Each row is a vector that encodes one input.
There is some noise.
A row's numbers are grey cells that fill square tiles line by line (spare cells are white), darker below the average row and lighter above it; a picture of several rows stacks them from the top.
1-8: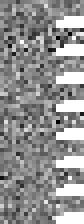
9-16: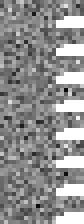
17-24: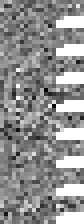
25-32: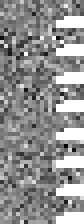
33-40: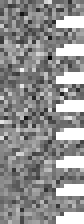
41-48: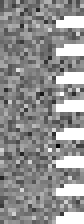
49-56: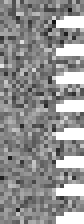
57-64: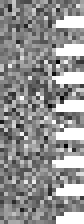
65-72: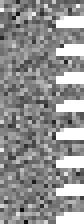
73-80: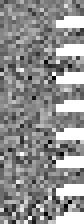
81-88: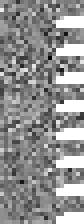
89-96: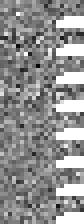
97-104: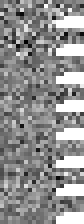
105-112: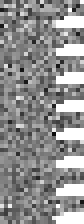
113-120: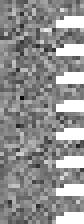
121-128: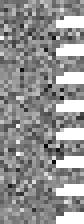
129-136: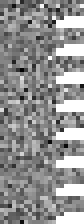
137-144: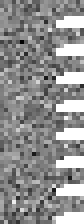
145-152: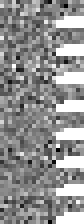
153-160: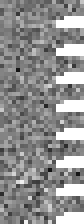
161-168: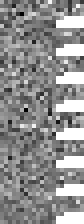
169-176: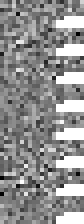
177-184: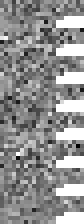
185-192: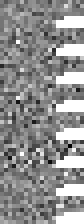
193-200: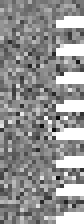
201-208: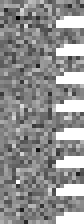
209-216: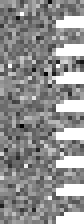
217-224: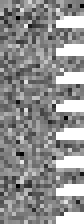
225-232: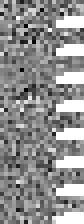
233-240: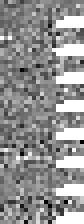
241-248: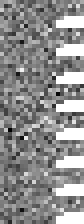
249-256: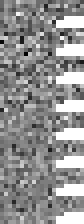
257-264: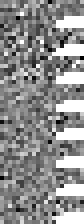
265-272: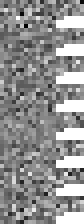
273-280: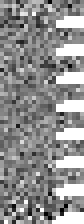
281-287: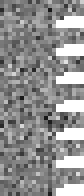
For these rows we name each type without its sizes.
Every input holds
a list of points on a circle.
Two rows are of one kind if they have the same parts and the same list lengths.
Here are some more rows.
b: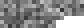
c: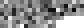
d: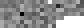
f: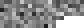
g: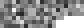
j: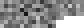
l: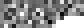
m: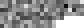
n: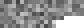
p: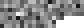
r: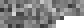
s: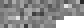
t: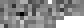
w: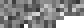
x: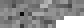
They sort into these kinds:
b, j, n, w
c, p
d, f, g, m, r, s, t, x
l

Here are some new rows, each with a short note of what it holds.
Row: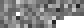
a list of one item
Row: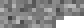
a list of two items
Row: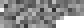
a list of two items
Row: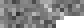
a list of two items
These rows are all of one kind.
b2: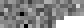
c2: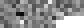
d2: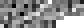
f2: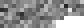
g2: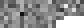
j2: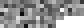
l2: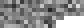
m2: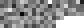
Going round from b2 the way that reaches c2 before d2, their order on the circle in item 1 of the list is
b2, f2, c2, m2, g2, j2, d2, l2.
